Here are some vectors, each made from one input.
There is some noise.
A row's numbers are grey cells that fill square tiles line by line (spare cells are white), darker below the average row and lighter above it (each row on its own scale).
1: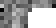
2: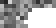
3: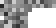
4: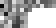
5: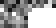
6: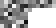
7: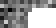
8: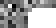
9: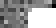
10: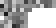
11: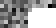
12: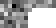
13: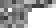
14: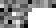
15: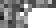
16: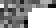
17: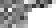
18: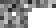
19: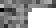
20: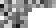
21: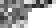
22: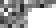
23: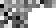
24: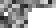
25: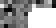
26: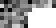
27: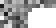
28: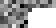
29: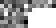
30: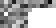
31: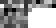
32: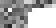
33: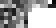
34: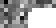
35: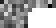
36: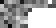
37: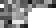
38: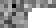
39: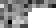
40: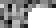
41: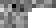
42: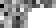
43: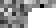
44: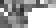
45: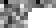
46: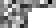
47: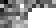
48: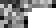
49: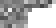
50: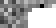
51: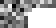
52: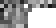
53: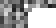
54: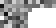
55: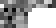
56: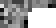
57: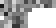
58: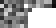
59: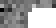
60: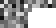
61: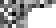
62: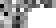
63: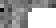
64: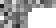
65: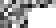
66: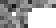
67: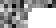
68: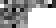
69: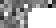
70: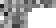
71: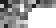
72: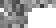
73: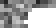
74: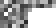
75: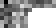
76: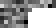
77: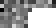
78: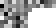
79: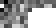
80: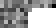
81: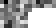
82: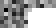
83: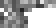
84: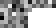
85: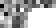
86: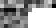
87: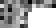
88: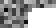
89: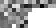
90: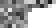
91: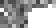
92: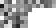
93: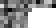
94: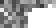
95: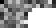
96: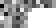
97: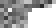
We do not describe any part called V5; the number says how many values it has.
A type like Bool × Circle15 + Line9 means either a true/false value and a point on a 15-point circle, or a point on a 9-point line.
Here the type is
(Bool × Bool × Bool + Unit) × V5 + Line4.
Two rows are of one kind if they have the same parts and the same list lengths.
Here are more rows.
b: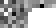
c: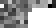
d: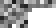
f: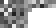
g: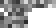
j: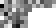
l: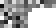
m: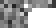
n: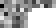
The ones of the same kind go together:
b, d, f, g
c, m
j, l, n

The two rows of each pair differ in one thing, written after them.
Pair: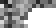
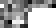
the value of V5
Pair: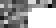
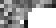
the value of V5
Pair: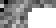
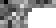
one of the three true/false values
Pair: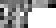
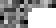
the value of V5
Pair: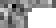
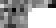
the value of V5
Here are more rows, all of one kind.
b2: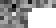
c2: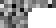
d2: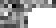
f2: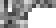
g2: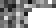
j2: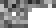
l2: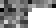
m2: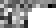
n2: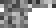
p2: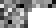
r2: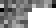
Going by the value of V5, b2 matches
d2, j2 and n2.
